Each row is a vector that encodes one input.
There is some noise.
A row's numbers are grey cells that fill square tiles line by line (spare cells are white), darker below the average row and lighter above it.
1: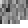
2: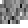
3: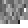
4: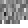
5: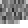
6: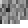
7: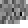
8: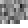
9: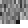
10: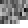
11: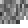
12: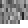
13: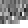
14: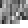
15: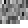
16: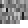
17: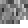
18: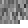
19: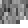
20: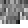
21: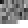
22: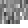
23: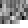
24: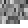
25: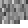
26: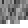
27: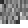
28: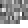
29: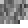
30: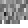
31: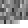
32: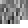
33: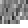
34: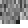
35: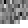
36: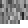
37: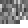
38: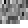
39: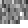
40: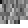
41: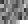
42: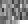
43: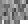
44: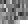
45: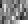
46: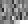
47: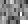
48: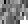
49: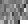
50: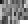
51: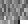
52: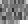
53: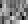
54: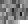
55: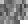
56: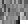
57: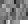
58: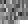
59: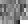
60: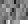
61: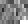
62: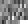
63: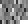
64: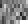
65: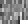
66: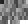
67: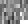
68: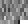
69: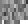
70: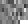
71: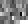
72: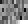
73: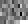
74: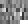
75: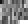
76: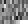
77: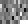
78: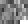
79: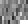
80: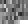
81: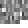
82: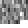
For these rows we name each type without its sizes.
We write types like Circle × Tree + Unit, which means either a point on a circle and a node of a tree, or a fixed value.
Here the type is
(Bool × Bool × Bool + Label) × Label.
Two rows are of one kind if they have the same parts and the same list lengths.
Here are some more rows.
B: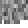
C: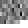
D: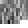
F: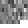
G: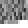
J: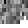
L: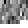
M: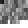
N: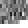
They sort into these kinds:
B, D, F, J, L
C, G, M, N

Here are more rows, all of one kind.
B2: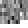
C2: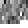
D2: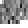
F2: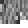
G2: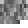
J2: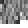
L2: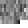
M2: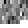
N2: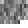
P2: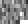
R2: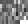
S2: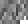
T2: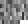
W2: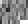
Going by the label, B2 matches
D2, G2, L2 and N2.
